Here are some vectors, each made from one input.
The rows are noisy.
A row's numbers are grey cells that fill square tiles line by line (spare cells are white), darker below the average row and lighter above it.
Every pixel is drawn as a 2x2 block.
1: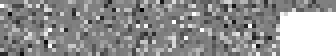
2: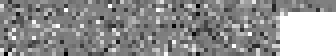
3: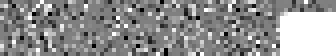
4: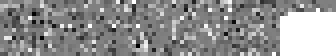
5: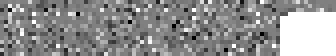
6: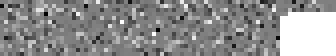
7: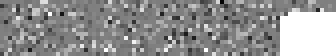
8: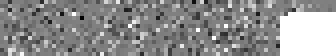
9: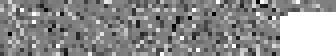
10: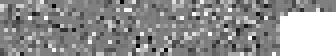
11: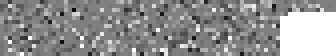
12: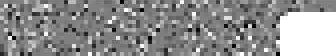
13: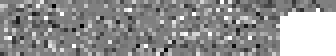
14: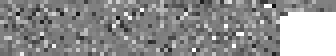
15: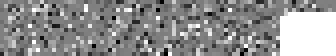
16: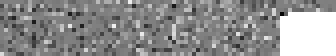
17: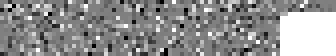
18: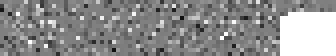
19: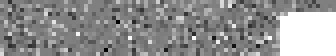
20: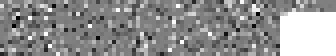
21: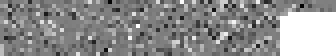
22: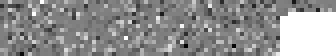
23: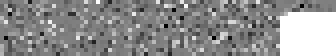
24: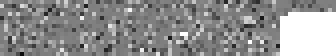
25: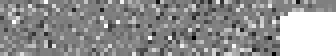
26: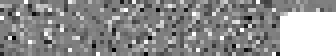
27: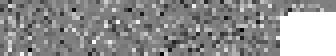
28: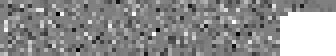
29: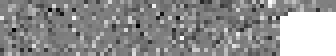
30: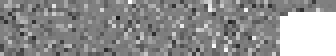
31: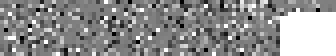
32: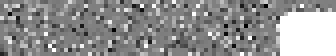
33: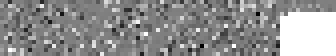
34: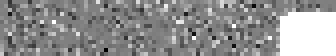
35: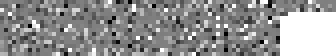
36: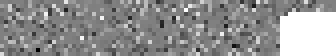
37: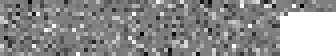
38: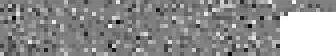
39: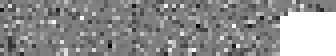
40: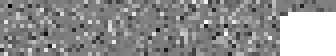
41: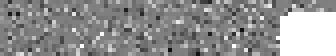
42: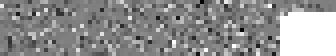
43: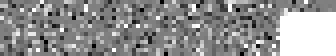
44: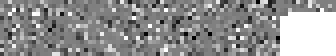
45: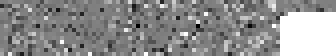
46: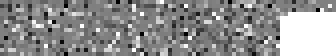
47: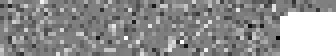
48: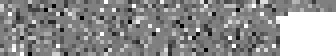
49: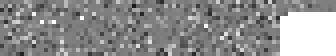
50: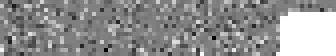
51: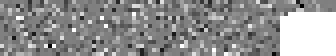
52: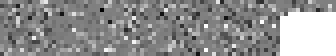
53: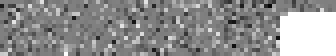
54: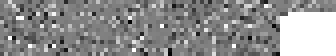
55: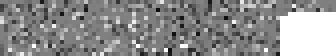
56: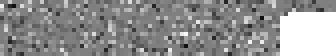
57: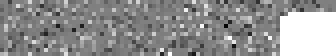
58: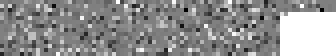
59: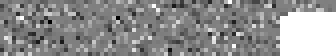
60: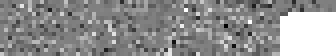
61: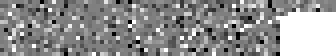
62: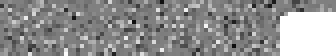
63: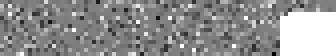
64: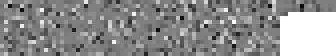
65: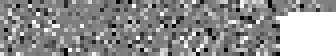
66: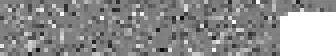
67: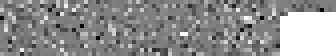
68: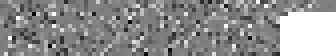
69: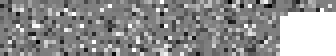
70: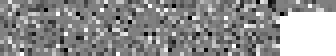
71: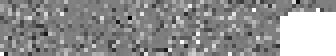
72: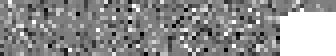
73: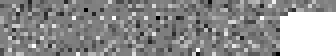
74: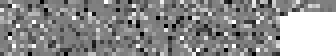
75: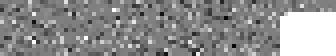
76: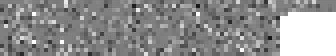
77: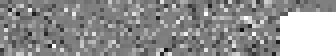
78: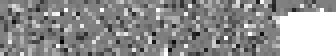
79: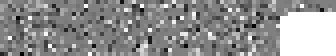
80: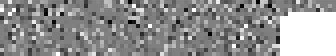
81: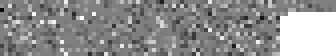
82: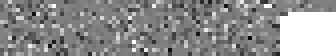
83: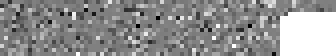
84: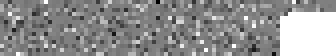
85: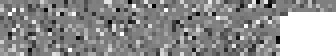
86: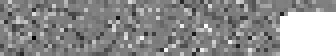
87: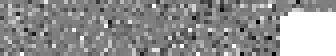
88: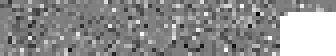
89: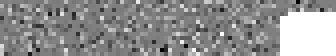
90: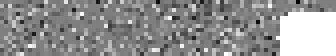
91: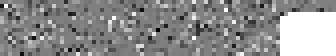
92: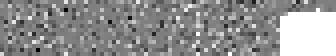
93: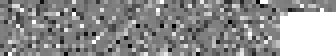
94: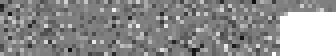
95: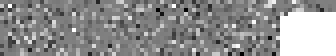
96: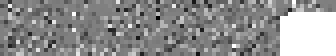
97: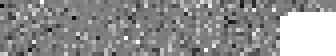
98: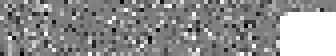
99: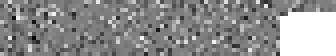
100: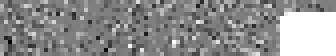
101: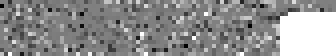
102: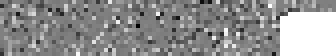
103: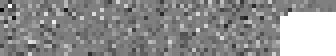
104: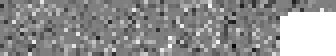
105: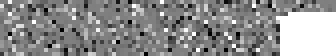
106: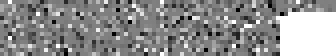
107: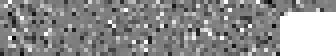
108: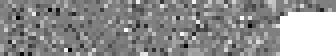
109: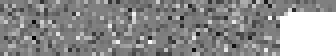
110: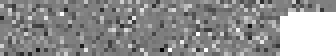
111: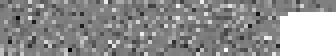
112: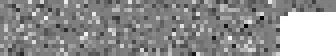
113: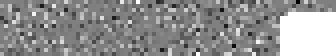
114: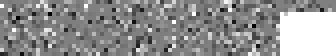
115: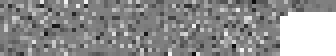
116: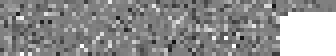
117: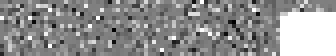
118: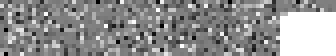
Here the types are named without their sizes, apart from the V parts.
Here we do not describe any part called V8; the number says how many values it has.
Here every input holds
a point on a line and a value of V8, together with either a fixed value, or four true/false values.
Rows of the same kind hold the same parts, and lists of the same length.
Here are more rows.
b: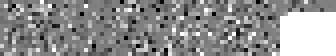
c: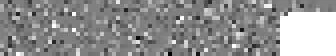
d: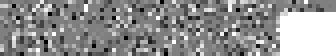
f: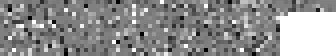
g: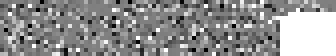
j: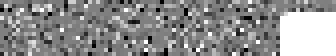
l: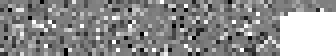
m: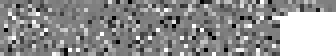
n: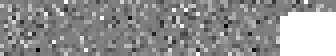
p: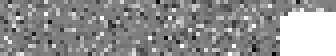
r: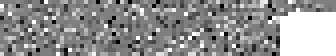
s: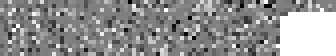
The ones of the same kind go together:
b, c, d, g, m, n, p, r, s
f, j, l

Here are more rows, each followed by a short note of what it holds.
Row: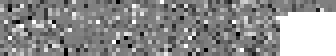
a point on a line and a value of V8
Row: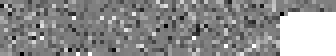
a point on a line and a value of V8
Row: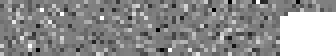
a point on a line and a value of V8
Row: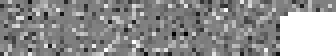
a point on a line and a value of V8
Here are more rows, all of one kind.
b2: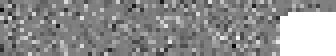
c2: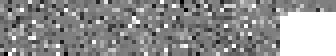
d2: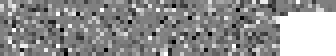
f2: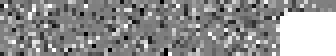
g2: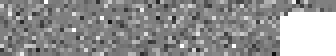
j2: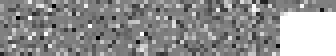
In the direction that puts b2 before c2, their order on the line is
f2, j2, b2, g2, c2, d2.
